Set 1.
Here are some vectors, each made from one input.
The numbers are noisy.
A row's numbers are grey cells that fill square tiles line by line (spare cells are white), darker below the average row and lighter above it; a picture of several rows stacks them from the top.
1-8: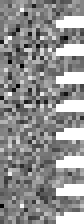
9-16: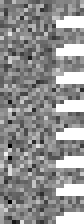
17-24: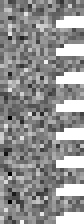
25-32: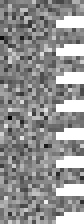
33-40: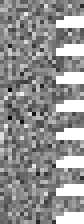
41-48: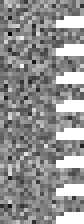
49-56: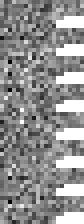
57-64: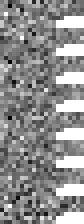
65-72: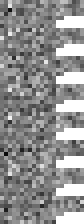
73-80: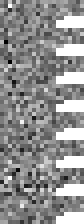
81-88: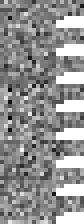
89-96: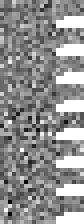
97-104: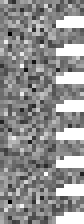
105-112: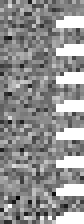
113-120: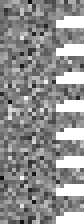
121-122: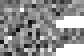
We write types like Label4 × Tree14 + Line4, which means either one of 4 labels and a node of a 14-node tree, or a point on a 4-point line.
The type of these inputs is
List3(Line6).
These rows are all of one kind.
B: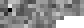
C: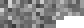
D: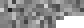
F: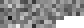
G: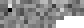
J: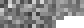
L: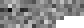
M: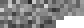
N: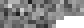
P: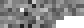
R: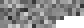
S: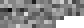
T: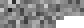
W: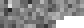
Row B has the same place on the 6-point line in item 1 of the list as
D, G and T.
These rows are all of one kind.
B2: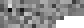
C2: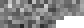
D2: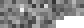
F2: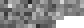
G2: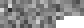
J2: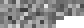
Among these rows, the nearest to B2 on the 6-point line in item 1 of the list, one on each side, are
G2 and J2.
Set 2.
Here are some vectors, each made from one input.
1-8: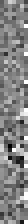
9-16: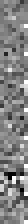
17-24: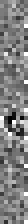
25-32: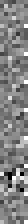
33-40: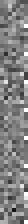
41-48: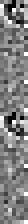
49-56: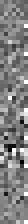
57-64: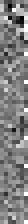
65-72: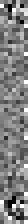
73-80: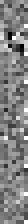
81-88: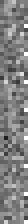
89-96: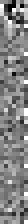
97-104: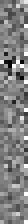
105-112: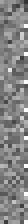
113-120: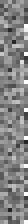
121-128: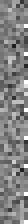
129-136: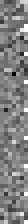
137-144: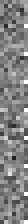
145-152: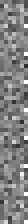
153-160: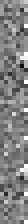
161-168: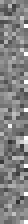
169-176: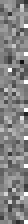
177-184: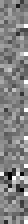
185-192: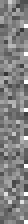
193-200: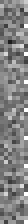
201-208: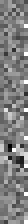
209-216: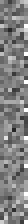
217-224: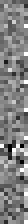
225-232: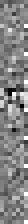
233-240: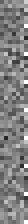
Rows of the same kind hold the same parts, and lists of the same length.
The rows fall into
2 kinds.
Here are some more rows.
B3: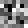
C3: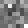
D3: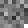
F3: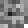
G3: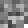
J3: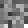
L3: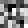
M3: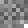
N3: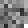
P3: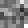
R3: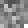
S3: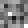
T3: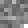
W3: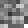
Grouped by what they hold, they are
B3, L3
C3, D3, F3, G3, J3, M3, N3, P3, R3, S3, T3, W3

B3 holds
one of 4 labels.
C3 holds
a node of a 10-node tree and four true/false values.
